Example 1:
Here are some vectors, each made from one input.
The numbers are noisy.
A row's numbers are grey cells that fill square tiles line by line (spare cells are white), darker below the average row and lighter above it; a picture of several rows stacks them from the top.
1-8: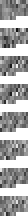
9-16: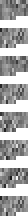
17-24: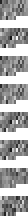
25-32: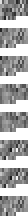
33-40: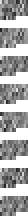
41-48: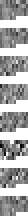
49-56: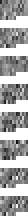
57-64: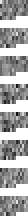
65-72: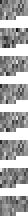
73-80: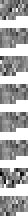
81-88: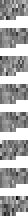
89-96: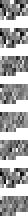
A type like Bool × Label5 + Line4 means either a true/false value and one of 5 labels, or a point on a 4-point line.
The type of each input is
Bool × Bool × Bool + Unit.
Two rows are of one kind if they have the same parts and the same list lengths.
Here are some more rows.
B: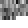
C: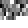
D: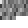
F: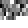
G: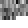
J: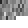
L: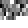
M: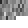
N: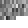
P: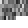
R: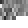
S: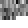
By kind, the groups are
B, D, G, J, M, N, P, R, S
C, F, L

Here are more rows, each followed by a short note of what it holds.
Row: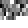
a fixed value
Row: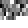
a fixed value
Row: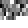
a fixed value
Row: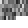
three true/false values
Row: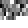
a fixed value
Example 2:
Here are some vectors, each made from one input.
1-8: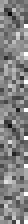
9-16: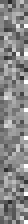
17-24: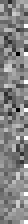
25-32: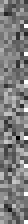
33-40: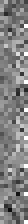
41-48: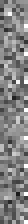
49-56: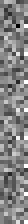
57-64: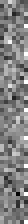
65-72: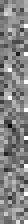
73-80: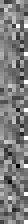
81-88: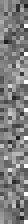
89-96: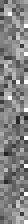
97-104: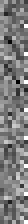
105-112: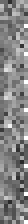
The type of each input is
Bool × Bool × Bool × Bool.
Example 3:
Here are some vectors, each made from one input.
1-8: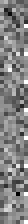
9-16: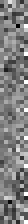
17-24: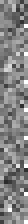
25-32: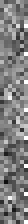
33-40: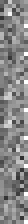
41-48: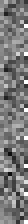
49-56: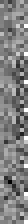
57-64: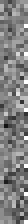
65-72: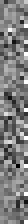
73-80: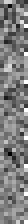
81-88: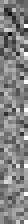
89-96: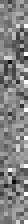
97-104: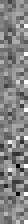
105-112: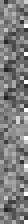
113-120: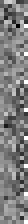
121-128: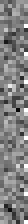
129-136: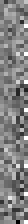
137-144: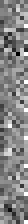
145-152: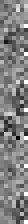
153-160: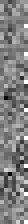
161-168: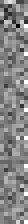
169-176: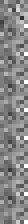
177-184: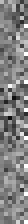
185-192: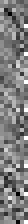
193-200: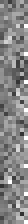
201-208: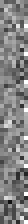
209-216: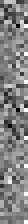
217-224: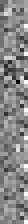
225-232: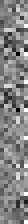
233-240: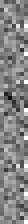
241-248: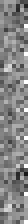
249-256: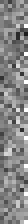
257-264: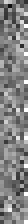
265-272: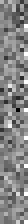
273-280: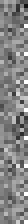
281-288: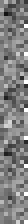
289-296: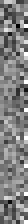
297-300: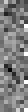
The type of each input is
Bool × Bool × Bool × Bool.
